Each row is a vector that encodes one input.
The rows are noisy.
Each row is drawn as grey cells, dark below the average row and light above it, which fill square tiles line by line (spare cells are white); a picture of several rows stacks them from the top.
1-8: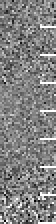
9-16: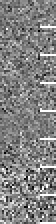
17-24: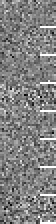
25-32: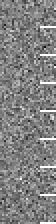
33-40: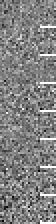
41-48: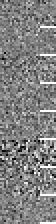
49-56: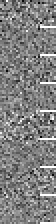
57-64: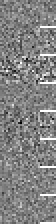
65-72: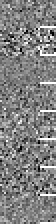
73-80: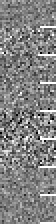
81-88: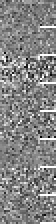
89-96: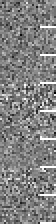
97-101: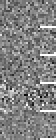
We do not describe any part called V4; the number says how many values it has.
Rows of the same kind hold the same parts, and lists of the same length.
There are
4 kinds of row.
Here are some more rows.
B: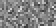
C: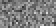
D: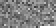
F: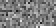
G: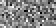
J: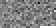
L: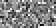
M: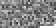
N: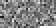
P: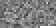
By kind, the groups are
B, D, F, L, N, P
C
G
J, M

